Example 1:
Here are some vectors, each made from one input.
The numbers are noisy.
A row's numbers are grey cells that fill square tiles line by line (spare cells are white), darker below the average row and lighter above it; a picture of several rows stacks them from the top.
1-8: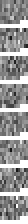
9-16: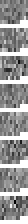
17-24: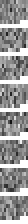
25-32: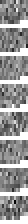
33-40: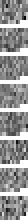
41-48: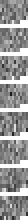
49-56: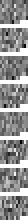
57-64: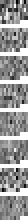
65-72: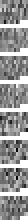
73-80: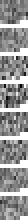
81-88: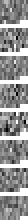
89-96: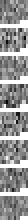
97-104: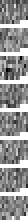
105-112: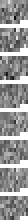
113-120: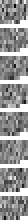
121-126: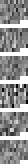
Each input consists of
a point on a 6-point circle and a point on a 7-point line, together with either a point on a 6-point circle, or a fixed value.
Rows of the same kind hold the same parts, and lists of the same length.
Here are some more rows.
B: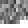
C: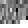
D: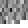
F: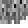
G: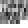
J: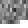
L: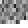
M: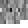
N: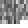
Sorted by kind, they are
B, C, G, J
D, F, L, M, N

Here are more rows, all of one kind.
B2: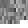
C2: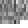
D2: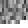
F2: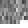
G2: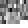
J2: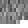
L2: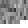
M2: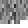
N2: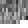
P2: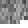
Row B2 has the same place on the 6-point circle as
D2, F2, L2 and P2.
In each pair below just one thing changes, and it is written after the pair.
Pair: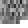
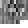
the place on one of the two 6-point circles
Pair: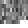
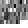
the place on the 7-point line
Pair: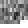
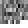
the place on the 7-point line
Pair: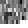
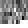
the place on one of the two 6-point circles
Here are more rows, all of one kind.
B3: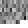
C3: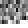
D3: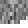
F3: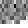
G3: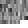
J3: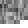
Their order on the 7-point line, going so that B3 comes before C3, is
G3, J3, D3, F3, B3, C3.
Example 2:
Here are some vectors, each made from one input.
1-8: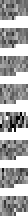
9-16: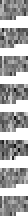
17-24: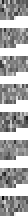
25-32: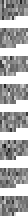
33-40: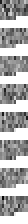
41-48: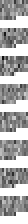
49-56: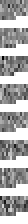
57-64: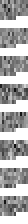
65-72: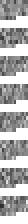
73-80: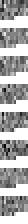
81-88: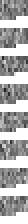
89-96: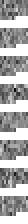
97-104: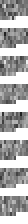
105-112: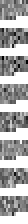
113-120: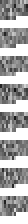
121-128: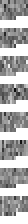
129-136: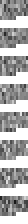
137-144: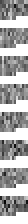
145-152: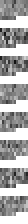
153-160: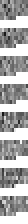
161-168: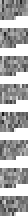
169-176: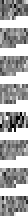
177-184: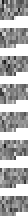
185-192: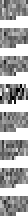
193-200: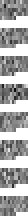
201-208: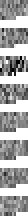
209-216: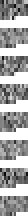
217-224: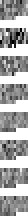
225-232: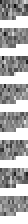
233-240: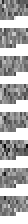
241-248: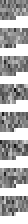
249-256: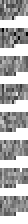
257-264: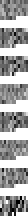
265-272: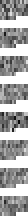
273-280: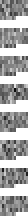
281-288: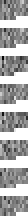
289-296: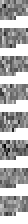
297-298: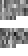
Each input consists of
a list of up to three points on an 11-point line.
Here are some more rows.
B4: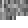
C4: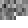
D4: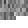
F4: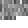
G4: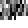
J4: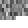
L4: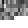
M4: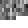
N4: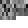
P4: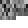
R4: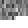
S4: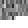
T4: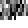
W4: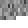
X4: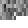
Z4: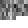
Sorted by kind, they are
B4, D4, F4, J4, R4, S4, W4, X4
C4, L4
G4, T4
M4, N4, P4, Z4

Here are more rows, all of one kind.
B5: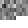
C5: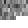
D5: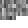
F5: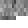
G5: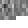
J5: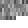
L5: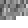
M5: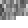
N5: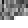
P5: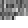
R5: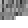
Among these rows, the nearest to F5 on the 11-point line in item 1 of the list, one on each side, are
C5 and J5.
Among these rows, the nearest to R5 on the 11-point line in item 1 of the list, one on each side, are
M5 and P5.
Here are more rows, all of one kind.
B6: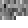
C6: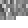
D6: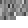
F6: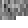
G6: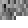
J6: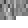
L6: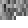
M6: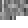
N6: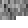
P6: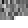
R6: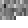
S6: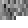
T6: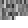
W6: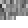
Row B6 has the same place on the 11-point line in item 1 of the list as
G6, L6, R6 and S6.
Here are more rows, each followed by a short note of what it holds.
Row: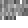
a list of two items
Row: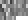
a list of two items
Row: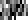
the empty list
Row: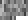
a list of two items
